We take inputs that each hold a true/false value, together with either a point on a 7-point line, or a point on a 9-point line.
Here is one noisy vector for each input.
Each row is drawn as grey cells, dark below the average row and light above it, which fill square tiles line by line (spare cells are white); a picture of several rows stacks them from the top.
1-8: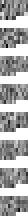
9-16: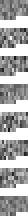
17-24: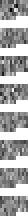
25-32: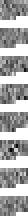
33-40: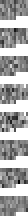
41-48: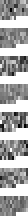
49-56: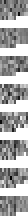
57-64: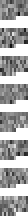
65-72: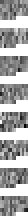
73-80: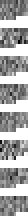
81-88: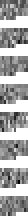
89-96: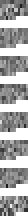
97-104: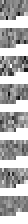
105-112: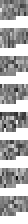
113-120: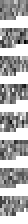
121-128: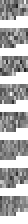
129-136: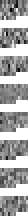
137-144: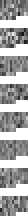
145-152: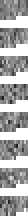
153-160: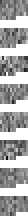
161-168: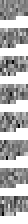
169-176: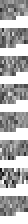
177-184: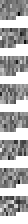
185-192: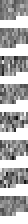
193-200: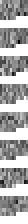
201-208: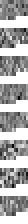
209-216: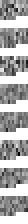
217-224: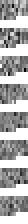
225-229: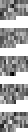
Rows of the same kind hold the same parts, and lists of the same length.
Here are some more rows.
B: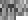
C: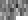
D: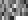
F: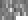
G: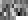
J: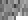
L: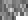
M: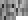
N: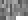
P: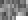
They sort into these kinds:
B, D, F, J, L, M, N, P
C, G

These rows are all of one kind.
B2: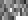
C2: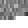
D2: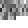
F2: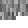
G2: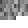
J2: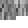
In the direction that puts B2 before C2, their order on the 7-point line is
G2, F2, B2, C2, J2, D2.
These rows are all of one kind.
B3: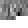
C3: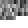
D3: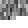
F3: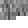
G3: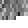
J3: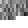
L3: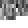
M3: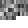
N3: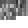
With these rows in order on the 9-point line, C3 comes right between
G3 and M3.
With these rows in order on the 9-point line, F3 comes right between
L3 and N3.
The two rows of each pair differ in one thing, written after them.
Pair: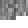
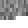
the true/false value
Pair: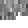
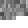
the place on the 7-point line
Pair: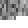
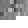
the true/false value
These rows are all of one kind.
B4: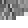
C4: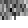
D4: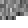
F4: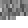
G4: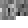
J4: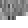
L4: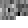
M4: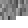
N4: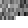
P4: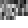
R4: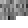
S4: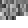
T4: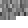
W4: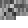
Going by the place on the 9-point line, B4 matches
C4, F4, T4 and W4.
